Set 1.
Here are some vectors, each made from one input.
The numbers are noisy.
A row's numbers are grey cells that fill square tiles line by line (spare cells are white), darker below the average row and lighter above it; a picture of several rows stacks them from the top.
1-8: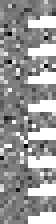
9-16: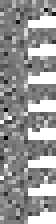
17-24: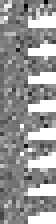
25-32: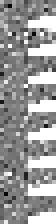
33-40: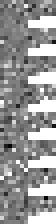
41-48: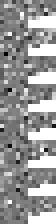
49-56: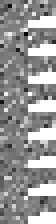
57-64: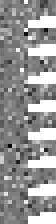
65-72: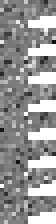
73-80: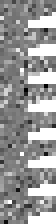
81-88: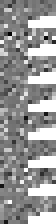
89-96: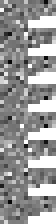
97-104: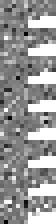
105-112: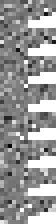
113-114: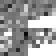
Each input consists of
a node of a 13-node tree.
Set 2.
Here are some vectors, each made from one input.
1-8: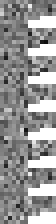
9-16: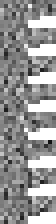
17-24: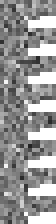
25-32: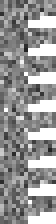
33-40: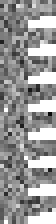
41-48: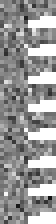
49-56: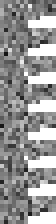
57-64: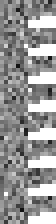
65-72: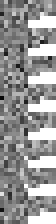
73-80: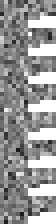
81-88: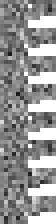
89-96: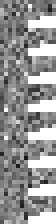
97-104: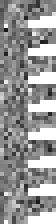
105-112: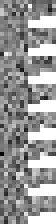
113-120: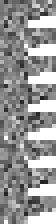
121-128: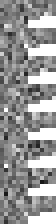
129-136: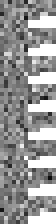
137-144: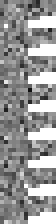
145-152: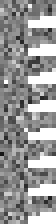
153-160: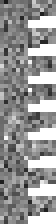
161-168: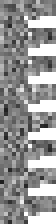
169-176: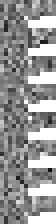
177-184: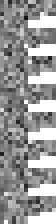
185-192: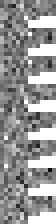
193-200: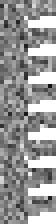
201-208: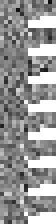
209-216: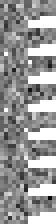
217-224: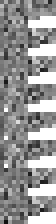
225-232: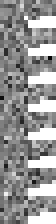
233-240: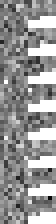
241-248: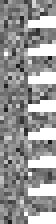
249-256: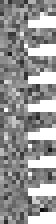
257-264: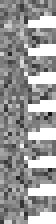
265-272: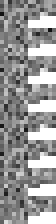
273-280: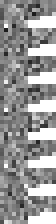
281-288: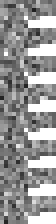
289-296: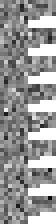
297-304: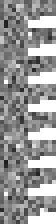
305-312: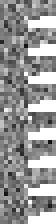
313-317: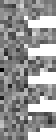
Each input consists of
a point on an 8-point line.
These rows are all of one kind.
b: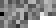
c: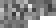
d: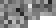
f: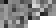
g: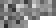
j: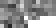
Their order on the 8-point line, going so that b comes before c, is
b, d, c, j, g, f.
